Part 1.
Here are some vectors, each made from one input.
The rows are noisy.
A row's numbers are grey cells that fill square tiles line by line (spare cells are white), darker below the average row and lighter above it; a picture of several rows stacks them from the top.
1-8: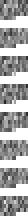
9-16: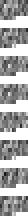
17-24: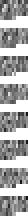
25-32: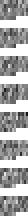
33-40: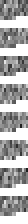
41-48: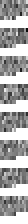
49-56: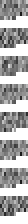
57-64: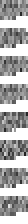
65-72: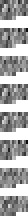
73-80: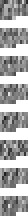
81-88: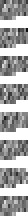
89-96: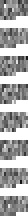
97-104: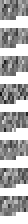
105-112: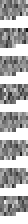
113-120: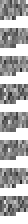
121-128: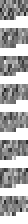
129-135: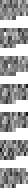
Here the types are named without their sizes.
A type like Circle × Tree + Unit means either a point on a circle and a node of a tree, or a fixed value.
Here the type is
Line + Tree.
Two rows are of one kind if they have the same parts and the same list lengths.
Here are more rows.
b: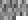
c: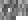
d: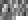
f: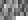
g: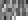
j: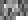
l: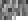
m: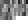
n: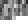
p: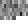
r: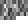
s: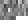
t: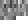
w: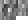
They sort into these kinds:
b, c, p, s, t, w
d, f, g, j, l, m, n, r

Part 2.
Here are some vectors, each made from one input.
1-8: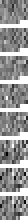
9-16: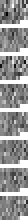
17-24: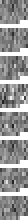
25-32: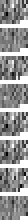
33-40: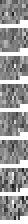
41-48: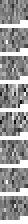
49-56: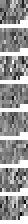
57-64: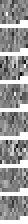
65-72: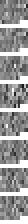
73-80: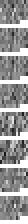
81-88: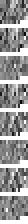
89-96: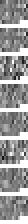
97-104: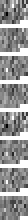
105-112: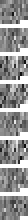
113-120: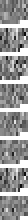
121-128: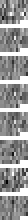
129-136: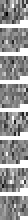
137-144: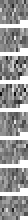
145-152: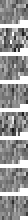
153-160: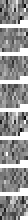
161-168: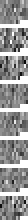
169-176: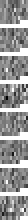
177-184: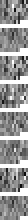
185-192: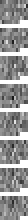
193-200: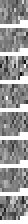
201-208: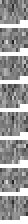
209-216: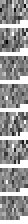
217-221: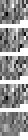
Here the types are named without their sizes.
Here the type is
Label + Tree.
